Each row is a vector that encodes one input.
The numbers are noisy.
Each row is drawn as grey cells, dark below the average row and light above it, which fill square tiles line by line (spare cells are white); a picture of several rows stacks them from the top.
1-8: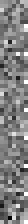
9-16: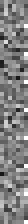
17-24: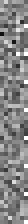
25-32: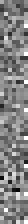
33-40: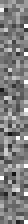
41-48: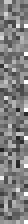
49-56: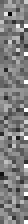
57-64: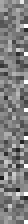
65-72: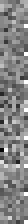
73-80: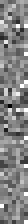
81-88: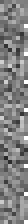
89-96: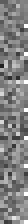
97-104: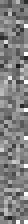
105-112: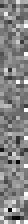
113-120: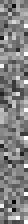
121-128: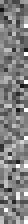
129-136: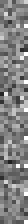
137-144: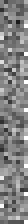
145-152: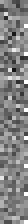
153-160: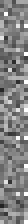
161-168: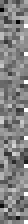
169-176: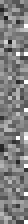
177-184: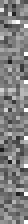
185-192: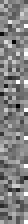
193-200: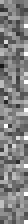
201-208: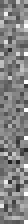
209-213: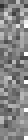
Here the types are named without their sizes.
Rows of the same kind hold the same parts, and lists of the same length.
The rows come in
3 kinds.
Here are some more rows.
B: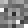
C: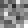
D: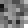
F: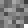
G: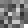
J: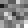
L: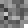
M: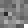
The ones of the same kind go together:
B, F, G, M
C, J
D, L

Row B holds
four true/false values.
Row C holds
a point on a line.
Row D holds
a label.
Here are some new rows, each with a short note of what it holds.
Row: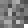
four true/false values
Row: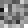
a point on a line
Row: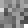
four true/false values
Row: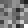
four true/false values
